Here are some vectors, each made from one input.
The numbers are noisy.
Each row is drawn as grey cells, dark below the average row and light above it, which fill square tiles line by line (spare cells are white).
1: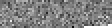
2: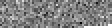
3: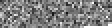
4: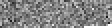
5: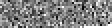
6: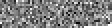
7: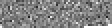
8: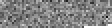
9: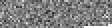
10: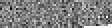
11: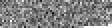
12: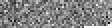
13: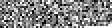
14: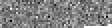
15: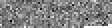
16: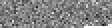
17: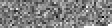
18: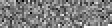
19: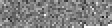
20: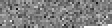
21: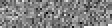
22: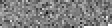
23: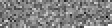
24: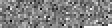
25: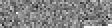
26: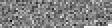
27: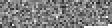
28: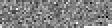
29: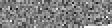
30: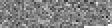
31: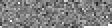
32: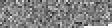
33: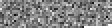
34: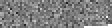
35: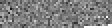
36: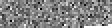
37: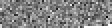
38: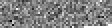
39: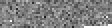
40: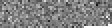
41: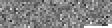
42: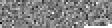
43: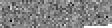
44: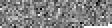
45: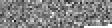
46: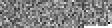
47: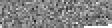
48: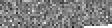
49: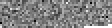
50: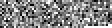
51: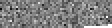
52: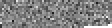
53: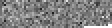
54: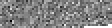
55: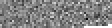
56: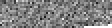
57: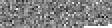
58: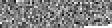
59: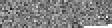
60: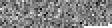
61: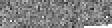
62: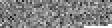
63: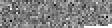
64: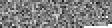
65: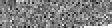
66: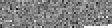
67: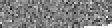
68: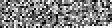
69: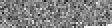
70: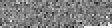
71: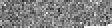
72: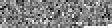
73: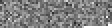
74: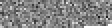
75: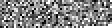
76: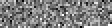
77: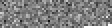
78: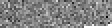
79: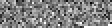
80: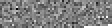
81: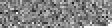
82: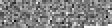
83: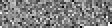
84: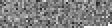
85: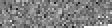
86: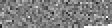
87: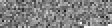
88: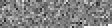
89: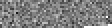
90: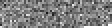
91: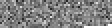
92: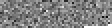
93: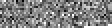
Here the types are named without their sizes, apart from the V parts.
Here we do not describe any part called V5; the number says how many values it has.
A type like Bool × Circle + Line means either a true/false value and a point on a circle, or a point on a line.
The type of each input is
List(Bool × V5).
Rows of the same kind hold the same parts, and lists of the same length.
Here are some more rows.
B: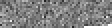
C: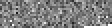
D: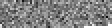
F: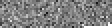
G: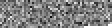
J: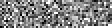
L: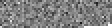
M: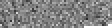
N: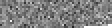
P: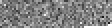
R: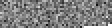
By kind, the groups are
B, C, F, G, L, N, R
D, M, P
J

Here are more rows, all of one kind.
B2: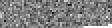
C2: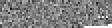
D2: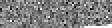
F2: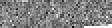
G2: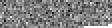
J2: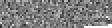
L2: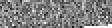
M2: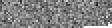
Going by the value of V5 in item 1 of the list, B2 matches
G2 and J2.
